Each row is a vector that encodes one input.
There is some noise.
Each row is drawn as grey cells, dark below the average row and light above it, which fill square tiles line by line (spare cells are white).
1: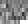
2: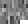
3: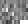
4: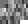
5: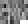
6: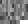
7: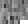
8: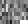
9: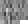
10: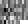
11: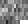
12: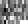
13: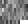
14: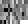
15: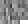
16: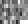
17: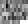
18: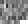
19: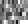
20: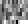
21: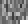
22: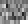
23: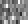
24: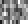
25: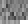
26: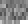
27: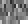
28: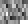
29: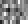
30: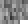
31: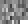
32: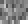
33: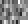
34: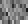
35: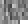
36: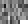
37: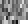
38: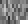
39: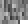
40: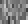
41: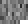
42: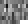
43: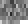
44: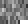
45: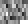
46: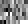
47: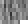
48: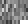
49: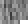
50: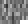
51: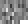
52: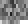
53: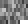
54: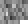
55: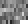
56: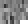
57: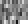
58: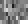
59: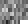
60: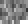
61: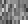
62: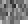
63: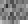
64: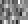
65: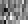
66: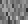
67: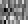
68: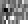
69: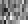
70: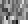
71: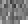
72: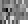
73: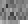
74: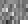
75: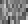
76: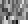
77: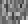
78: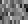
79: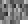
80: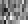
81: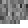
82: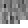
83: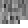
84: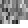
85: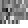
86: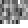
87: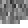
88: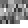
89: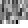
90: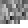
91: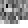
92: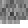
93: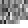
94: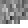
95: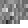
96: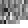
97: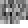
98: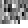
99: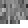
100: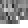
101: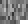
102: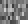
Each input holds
either a point on a 10-point circle and a true/false value, or a point on a 6-point line.
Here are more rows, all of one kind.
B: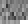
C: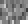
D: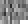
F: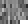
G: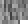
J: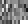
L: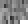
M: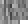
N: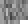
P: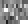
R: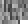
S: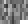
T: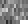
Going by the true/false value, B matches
C and S.
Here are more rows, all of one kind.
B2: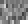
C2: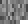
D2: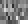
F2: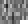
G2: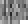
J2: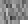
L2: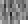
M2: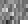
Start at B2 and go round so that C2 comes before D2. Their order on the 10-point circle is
B2, J2, G2, L2, F2, C2, D2, M2.
